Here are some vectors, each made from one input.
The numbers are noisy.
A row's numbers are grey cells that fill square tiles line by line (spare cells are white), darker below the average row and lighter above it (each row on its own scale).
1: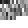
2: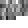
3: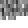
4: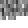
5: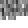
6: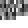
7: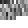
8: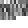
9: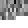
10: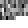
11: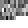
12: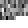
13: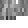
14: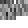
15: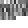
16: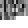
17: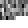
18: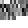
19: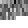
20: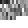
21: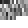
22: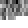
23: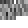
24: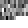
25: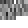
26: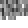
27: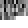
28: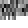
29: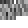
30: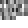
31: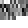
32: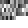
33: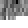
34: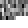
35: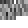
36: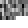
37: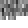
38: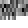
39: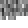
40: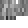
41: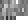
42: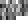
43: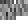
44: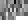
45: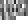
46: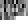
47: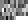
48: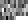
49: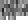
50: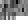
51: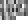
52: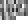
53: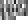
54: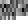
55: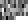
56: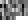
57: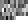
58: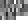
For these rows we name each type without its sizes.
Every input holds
three true/false values.
